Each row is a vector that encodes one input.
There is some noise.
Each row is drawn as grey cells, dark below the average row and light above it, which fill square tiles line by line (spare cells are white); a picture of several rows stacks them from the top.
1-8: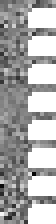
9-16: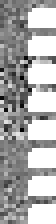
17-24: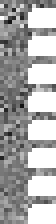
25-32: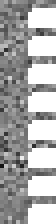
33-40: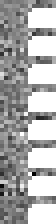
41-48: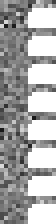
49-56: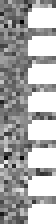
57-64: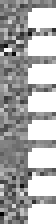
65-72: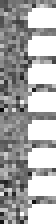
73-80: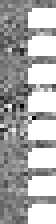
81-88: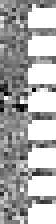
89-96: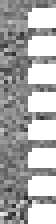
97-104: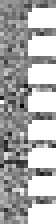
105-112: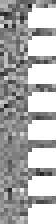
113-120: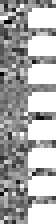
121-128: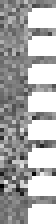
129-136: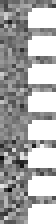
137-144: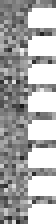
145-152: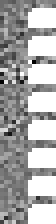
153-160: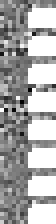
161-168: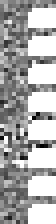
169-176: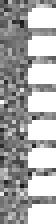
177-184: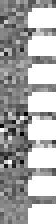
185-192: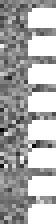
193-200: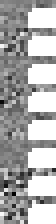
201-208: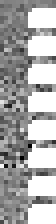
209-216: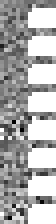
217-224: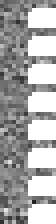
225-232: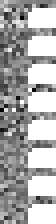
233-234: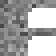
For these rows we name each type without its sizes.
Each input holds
a list of items, each a point on a line and a true/false value.
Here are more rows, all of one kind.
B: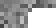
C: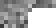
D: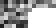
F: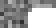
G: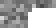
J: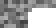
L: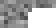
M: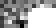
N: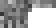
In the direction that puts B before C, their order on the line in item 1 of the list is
D, L, F, N, B, J, C, G, M.
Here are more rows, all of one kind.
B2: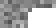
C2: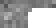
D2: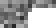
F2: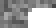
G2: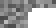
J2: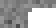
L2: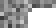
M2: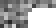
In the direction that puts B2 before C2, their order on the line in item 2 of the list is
G2, J2, L2, D2, M2, B2, C2, F2.
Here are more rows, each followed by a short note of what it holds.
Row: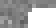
a list of one item
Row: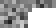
a list of two items
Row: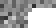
the empty list
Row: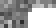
a list of one item
